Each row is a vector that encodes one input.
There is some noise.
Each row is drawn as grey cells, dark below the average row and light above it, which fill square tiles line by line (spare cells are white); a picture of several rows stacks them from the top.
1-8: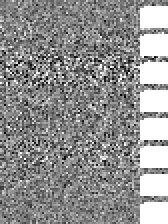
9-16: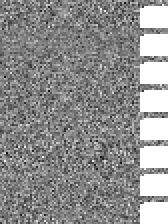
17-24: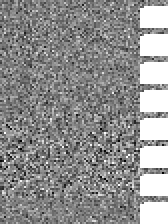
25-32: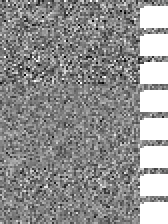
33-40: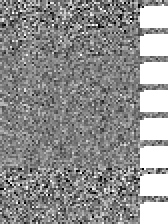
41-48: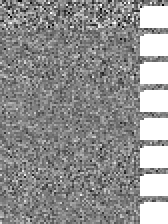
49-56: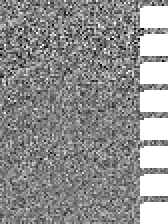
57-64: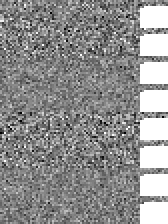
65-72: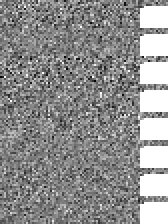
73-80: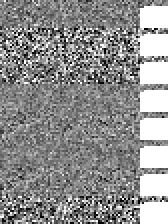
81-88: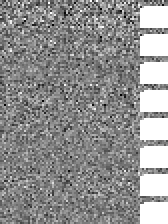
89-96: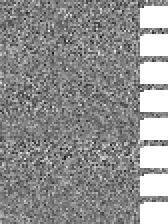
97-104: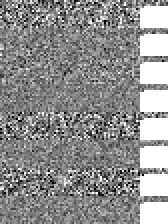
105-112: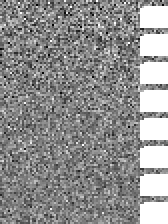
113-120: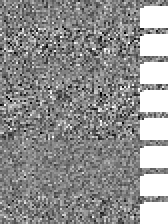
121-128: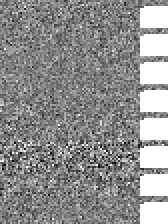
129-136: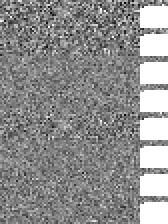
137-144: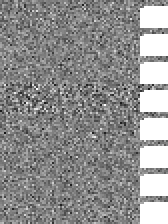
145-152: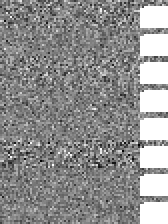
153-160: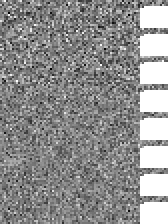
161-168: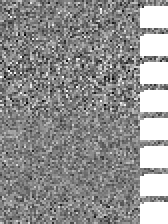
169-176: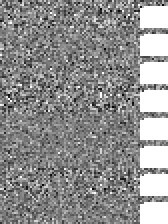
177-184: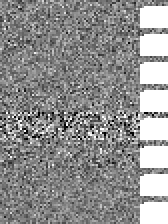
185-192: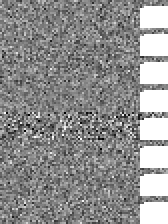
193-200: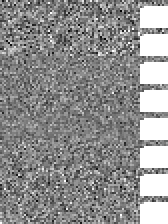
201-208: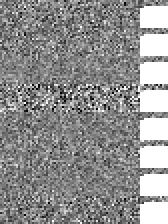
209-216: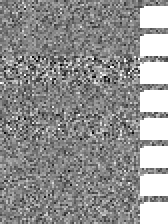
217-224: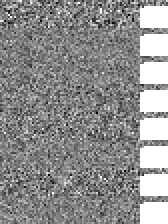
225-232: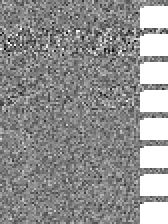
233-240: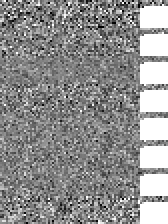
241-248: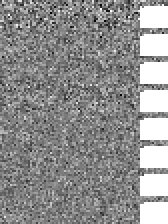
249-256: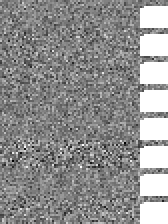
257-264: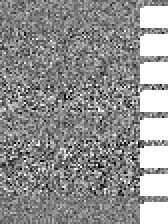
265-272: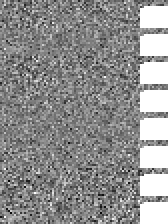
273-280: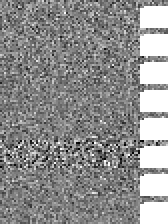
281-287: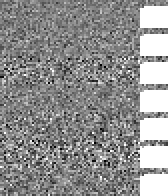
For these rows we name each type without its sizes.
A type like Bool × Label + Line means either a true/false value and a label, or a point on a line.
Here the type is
Line.
